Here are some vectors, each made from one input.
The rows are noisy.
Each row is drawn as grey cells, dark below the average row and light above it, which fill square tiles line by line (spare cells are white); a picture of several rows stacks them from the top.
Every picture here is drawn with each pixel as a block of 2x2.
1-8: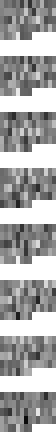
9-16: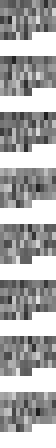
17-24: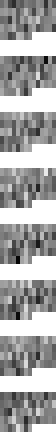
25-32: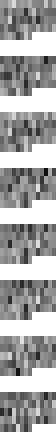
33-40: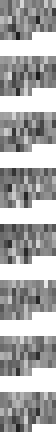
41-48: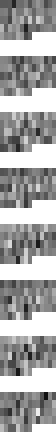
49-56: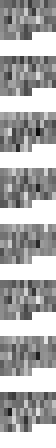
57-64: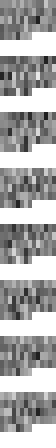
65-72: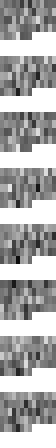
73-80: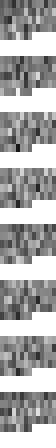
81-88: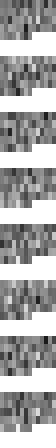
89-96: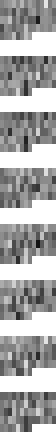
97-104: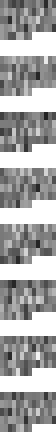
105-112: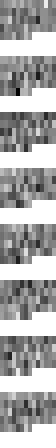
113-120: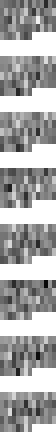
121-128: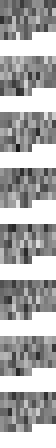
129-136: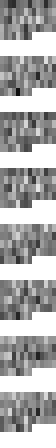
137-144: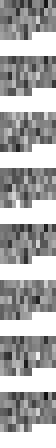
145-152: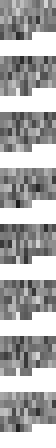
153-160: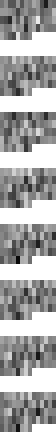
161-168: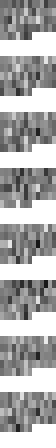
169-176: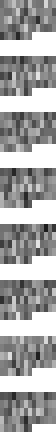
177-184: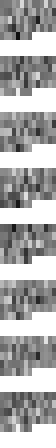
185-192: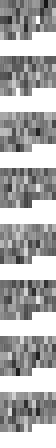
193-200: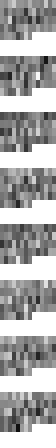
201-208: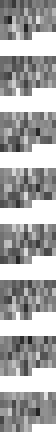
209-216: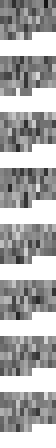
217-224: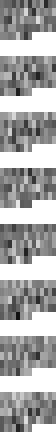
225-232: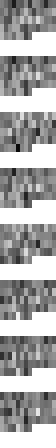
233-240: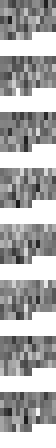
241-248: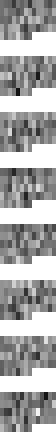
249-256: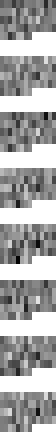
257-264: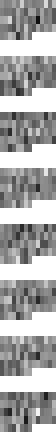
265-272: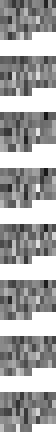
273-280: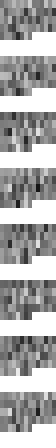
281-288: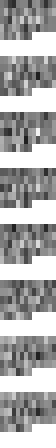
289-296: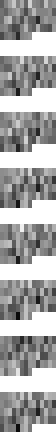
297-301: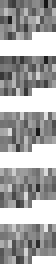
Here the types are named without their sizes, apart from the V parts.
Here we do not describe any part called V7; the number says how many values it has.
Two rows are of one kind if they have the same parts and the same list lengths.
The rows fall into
2 kinds.
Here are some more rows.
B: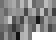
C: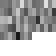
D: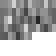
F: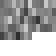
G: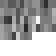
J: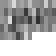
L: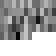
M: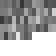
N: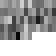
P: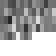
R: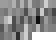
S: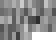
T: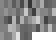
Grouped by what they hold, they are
B, C, F, G, L, N, P, S
D, J, M, R, T

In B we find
a point on a circle, a true/false value and a value of V7.
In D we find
a true/false value and a value of V7.
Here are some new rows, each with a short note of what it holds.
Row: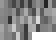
a point on a circle, a true/false value and a value of V7
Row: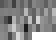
a point on a circle, a true/false value and a value of V7
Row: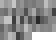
a true/false value and a value of V7
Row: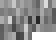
a true/false value and a value of V7
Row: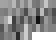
a true/false value and a value of V7
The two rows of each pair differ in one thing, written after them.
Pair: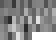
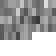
the true/false value
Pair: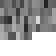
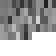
the value of V7
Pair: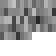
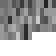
the true/false value
